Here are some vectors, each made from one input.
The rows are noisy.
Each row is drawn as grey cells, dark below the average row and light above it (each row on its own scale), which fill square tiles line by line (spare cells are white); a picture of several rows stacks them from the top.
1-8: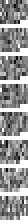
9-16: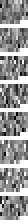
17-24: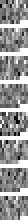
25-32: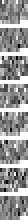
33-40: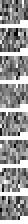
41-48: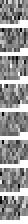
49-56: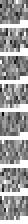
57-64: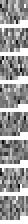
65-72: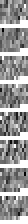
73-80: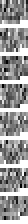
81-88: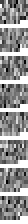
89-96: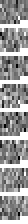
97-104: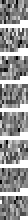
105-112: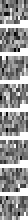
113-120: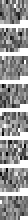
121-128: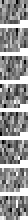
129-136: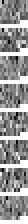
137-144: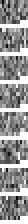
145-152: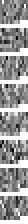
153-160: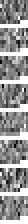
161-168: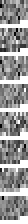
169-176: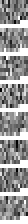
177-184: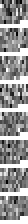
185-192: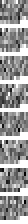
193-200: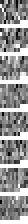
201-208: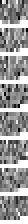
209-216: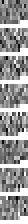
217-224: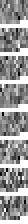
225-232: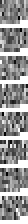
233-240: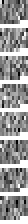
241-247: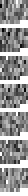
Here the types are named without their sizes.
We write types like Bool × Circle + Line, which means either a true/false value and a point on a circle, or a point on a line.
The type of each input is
Bool × Label + Unit.
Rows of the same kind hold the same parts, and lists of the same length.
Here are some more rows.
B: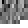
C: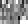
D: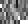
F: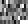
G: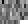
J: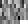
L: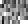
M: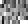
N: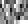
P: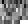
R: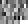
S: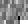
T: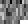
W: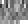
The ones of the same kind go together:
B, C, D, F, G, J, N, P, R, S, T, W
L, M

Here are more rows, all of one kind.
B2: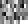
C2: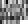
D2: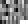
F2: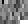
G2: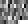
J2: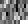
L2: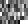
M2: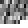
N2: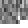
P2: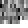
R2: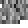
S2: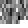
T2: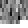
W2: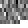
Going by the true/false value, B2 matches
C2, P2, S2 and T2.
